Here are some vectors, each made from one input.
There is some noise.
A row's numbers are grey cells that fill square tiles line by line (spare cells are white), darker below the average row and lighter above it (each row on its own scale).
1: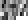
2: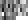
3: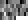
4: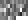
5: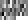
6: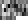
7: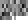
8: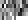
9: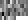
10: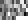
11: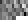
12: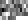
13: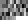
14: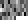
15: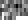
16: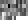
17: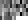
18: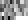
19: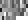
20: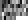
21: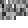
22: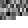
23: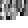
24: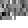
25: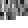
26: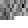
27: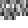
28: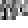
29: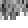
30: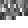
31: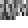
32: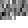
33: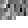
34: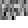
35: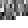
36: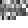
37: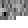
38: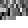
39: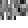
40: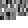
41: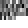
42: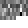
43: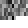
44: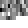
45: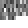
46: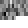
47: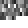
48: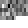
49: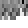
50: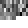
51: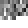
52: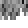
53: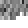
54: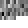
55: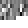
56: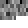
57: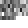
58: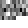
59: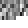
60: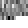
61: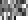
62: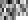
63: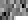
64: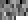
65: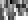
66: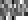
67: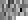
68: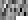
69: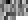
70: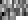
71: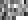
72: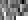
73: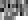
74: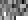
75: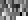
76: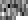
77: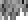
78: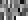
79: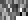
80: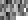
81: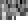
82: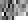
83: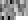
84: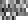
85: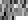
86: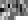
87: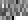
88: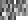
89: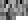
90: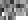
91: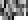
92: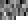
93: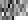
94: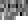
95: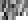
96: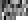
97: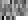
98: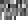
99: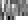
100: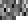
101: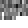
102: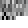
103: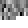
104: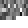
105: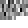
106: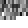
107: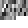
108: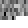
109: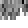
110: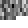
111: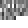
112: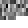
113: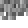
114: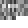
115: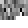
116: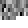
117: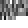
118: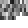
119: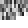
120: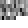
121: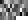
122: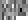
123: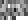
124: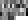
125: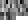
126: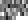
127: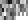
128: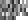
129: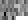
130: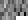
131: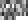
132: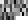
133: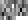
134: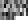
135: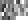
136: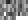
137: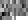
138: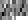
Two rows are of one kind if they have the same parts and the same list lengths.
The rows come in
2 kinds.
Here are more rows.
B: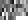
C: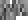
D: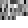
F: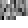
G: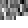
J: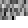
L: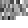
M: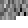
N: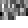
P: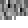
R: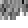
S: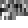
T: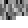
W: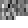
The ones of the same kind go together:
B, C, D, F, G, J, L, M, N, P, S, T, W
R

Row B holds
two labels (each one of 8).
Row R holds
a fixed value.
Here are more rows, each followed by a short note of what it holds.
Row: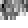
a fixed value
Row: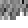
a fixed value
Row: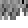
a fixed value
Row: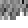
a fixed value
